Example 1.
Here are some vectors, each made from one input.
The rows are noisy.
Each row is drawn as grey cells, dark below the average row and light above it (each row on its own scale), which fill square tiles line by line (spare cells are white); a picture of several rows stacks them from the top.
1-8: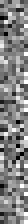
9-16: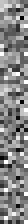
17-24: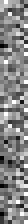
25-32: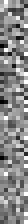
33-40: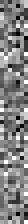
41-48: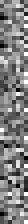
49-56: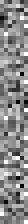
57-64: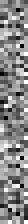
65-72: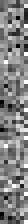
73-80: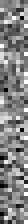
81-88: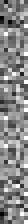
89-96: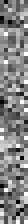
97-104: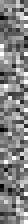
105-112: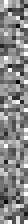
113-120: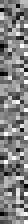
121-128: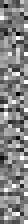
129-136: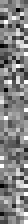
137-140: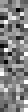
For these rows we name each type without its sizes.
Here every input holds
either a point on a circle, or a fixed value, or two labels.
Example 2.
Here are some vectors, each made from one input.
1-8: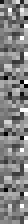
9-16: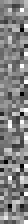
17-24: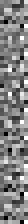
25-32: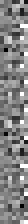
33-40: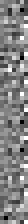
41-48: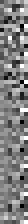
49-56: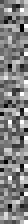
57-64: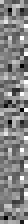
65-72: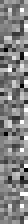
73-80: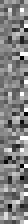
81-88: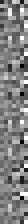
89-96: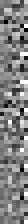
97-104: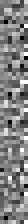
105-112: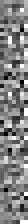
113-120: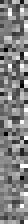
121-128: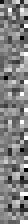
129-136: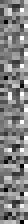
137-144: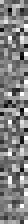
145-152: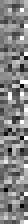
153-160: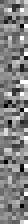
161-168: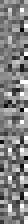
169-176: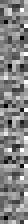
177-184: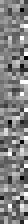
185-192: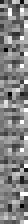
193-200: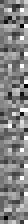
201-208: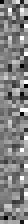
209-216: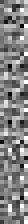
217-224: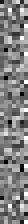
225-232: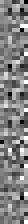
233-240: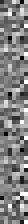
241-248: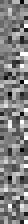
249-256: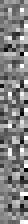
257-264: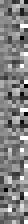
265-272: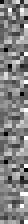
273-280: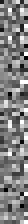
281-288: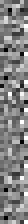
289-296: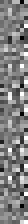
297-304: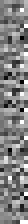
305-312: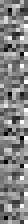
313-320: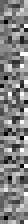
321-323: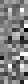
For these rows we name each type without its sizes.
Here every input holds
either a label and a true/false value, or a point on a line.
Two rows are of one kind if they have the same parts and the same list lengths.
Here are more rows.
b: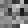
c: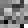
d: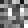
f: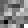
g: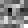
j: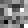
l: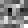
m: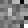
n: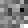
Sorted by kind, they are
b, g, l, n
c, d, f, j, m

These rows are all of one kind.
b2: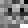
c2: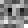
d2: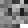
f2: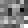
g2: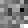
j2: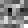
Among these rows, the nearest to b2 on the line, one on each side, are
d2 and g2.
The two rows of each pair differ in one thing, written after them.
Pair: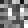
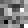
the true/false value
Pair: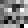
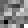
the label
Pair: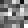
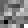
the true/false value
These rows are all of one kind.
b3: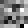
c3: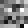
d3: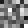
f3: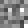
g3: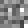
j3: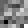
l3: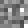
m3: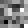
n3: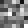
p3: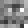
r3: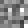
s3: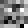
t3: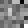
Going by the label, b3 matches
c3, d3 and s3.
